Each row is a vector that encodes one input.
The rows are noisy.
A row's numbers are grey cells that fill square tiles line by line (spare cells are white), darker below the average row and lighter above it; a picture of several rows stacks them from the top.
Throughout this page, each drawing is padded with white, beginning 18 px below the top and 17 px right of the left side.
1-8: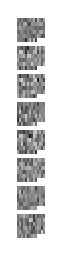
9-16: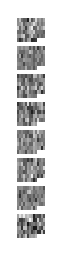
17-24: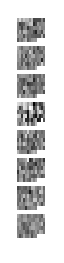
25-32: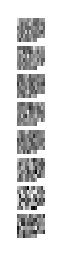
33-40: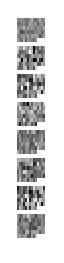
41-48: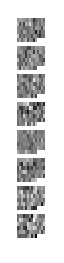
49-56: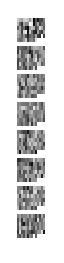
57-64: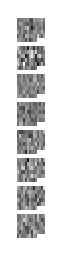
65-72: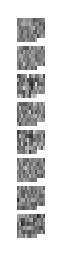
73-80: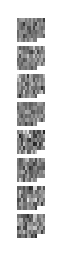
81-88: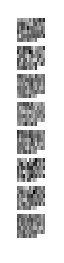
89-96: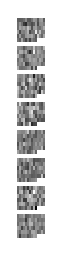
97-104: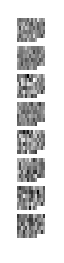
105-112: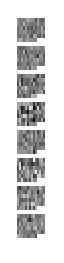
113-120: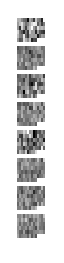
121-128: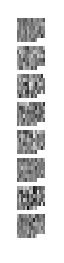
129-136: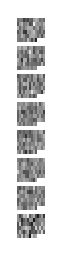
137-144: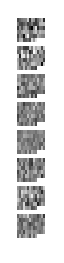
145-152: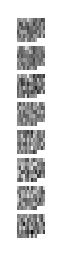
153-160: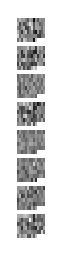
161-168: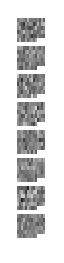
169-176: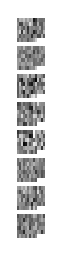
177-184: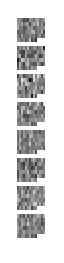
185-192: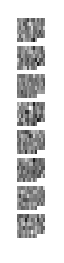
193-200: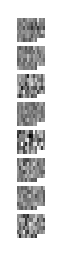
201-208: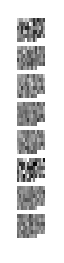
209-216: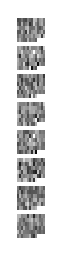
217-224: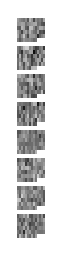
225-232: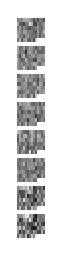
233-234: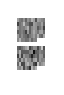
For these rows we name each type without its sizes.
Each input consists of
either a point on a circle, or a fixed value, or two labels.
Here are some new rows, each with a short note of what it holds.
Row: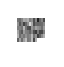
a point on a circle
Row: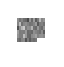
two labels
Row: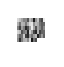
a fixed value
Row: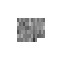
a point on a circle
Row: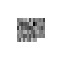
a fixed value
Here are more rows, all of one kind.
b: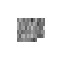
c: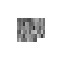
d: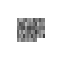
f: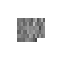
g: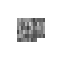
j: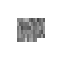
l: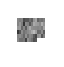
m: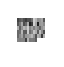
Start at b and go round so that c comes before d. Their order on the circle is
b, g, l, c, d, m, f, j.
